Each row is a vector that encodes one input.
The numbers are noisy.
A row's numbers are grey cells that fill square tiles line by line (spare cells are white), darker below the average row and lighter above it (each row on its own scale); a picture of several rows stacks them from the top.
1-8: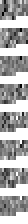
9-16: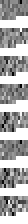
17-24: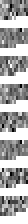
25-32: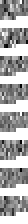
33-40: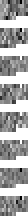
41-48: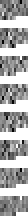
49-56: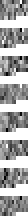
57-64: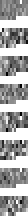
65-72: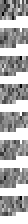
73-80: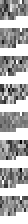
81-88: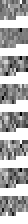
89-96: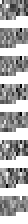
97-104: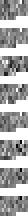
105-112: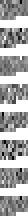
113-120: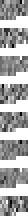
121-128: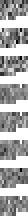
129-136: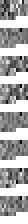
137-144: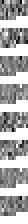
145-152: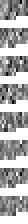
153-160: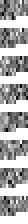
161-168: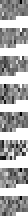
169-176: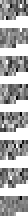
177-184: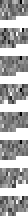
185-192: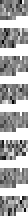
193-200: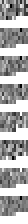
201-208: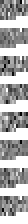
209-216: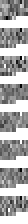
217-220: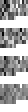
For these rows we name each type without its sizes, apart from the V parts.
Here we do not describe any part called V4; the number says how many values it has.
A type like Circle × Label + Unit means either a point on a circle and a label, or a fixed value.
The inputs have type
(Bool × Bool × Bool + V4) × Tree.
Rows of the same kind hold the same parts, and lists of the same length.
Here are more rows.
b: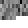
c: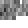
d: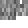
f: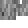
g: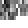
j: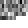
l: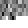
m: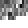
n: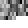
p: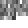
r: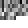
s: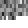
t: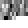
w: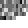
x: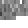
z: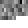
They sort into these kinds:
b, j, n, r, t, w, z
c, d, f, g, l, m, p, s, x

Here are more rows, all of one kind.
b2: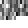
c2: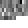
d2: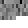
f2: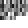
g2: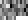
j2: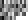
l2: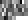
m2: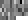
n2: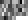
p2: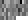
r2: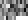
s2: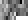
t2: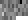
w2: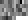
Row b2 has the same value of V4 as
g2, r2 and s2.
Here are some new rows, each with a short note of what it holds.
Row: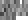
a node of a tree and three true/false values
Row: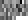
a node of a tree and a value of V4
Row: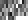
a node of a tree and three true/false values
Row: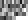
a node of a tree and a value of V4
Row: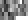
a node of a tree and three true/false values
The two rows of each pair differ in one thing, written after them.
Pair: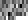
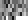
one of the three true/false values
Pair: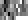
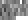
one of the three true/false values
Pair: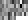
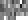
the node of the tree
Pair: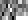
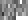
one of the three true/false values
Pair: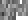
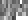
the node of the tree
